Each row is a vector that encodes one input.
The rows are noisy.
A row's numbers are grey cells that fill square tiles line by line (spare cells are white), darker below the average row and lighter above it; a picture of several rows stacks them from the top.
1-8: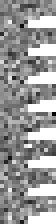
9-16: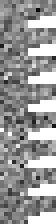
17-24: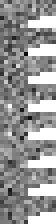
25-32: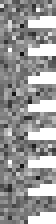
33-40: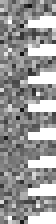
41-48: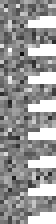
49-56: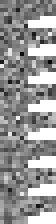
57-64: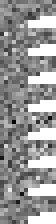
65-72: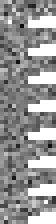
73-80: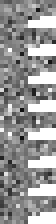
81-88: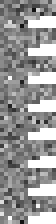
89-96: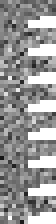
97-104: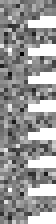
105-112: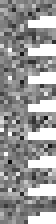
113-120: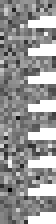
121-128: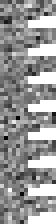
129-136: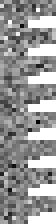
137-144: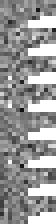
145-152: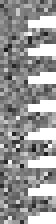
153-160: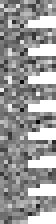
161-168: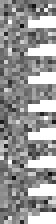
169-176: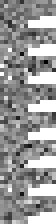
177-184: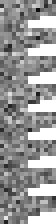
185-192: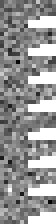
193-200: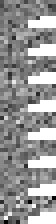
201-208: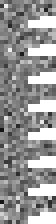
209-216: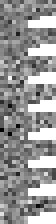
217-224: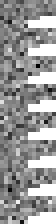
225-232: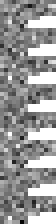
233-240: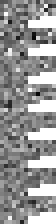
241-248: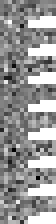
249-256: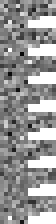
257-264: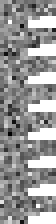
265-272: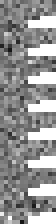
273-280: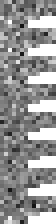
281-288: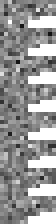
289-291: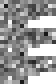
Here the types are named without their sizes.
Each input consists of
a point on a line, together with either a fixed value, or a label and a true/false value.
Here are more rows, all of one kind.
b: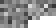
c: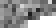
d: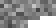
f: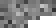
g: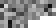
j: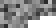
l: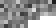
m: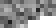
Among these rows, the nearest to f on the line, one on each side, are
j and l.
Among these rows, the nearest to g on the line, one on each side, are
d and l.
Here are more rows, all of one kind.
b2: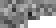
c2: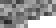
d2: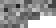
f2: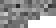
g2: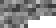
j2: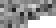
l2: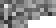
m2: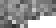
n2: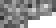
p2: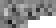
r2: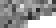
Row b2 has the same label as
c2, j2, l2 and n2.
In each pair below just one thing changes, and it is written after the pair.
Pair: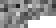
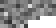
the true/false value
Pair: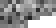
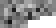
the label
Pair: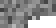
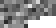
the label
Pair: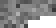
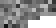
the label
